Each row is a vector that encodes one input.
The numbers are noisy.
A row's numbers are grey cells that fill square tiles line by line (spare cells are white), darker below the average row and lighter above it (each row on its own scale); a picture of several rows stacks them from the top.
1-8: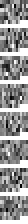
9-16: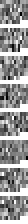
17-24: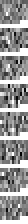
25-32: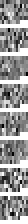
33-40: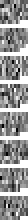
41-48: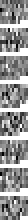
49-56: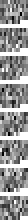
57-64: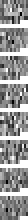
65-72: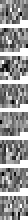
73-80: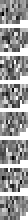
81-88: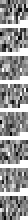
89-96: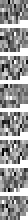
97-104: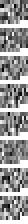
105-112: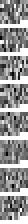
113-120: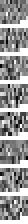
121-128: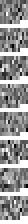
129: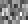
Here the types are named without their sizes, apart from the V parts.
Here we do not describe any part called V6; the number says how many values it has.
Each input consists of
a list of items, each a true/false value and a value of V6.
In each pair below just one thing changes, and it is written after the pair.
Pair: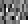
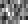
the value of V6 in item 2 of the list
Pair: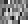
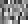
the value of V6 in item 2 of the list
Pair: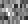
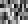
the value of V6 in item 2 of the list
